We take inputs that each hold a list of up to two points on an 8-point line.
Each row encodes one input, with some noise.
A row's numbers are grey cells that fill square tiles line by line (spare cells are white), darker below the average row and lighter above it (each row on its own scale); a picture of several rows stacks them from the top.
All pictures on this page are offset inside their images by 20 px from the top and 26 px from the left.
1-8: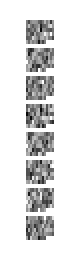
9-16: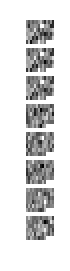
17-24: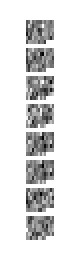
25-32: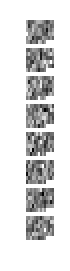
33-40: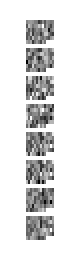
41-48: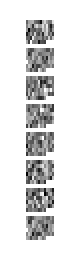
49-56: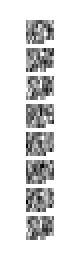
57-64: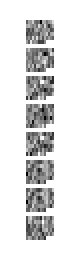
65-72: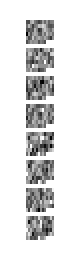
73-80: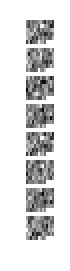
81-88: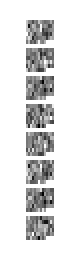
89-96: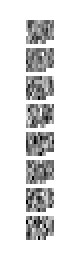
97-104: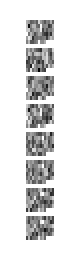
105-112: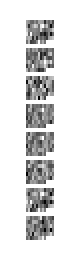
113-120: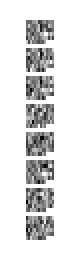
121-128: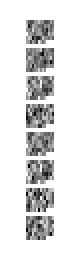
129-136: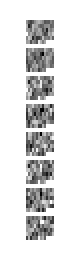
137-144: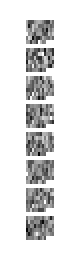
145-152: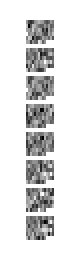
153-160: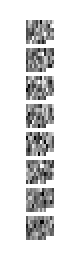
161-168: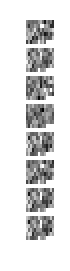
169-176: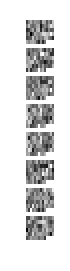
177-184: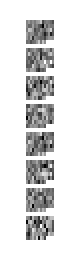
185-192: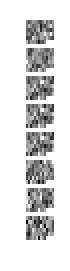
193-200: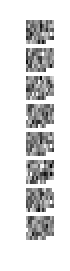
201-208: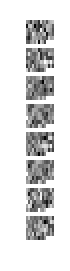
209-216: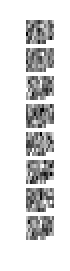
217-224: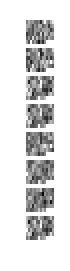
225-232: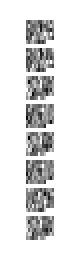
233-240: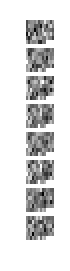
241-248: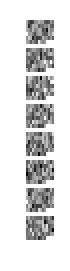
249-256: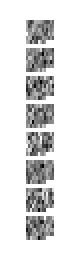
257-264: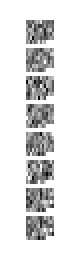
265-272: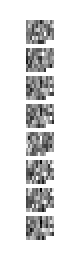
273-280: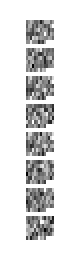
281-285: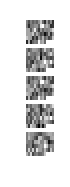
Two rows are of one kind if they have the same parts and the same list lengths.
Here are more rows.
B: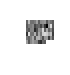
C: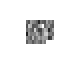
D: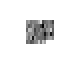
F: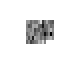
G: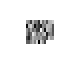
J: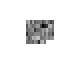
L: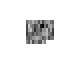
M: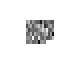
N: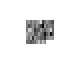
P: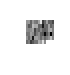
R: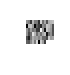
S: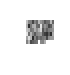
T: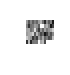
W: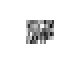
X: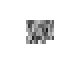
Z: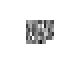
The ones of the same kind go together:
B, C, J, L, M, Z
D, F, N, P, S, T, W, X
G, R

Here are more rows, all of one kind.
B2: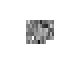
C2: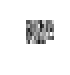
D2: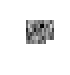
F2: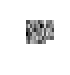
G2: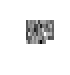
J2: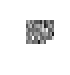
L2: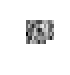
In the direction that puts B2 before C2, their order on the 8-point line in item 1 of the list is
L2, J2, B2, C2, G2, F2, D2.
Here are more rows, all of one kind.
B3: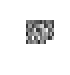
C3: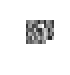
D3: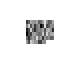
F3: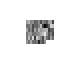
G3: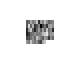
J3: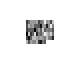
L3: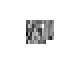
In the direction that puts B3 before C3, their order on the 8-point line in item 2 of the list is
B3, F3, C3, G3, J3, L3, D3.
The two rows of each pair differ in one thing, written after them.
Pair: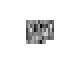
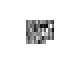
the place on the 8-point line in item 2 of the list
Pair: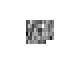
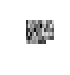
the place on the 8-point line in item 1 of the list
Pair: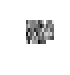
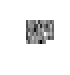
the place on the 8-point line in item 2 of the list
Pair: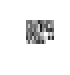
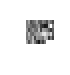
the place on the 8-point line in item 2 of the list
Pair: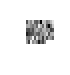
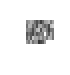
the place on the 8-point line in item 2 of the list
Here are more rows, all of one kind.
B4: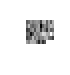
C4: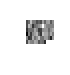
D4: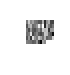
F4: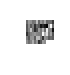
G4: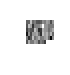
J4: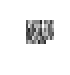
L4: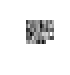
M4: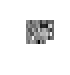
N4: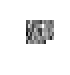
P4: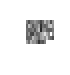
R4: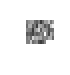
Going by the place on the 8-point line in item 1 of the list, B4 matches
L4, M4 and P4.
